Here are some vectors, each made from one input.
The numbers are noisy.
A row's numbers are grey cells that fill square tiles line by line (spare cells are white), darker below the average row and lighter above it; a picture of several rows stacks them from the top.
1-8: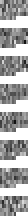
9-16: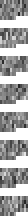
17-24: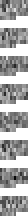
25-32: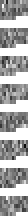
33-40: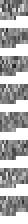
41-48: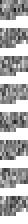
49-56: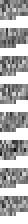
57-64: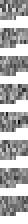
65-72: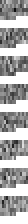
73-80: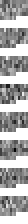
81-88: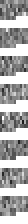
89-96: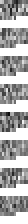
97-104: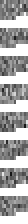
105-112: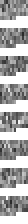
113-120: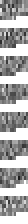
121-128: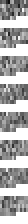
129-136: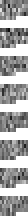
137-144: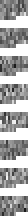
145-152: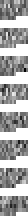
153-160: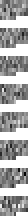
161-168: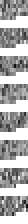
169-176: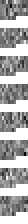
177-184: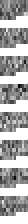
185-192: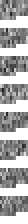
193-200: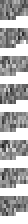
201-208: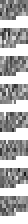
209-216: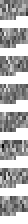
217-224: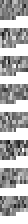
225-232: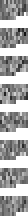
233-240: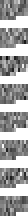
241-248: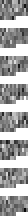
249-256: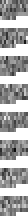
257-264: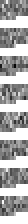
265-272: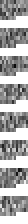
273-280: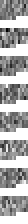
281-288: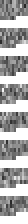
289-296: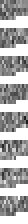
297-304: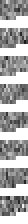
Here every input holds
either a point on an 11-point circle, or a list of up to two points on an 8-point circle.
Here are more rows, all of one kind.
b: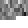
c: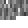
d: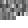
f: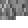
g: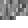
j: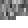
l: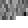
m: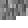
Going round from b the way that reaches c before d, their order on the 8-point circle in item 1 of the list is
b, c, f, j, g, d, m, l.
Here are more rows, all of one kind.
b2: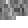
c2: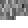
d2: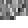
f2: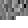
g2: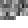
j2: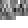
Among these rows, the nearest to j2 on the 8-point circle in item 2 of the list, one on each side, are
d2 and g2.
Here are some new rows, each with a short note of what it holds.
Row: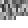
a point on an 11-point circle
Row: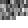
the empty list
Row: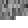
a list of two items
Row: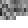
a list of one item
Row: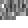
a list of one item
